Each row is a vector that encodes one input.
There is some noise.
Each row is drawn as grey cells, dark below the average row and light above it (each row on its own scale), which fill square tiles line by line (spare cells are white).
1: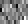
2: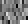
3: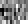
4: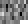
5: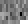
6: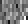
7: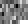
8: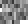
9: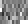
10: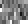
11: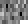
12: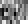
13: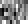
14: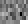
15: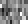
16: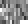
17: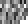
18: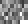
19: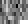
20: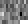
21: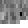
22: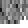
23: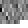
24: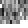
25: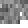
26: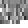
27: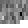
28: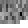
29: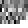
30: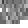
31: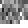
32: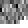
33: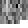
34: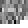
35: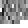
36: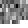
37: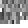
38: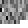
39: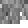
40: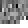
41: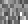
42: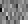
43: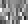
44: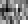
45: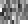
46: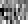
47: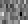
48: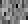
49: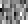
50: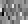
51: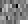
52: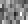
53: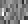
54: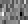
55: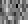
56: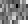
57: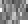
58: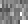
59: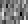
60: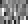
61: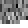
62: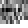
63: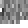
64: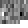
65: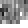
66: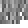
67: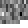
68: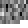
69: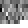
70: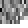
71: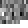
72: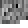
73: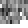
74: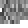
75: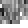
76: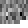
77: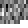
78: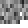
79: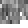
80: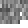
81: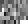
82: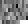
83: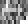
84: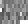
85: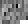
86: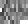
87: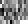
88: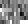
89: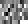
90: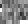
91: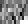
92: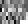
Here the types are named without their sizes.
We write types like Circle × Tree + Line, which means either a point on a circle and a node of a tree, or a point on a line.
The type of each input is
(Bool × Bool × Bool × Bool + Tree) × Tree.
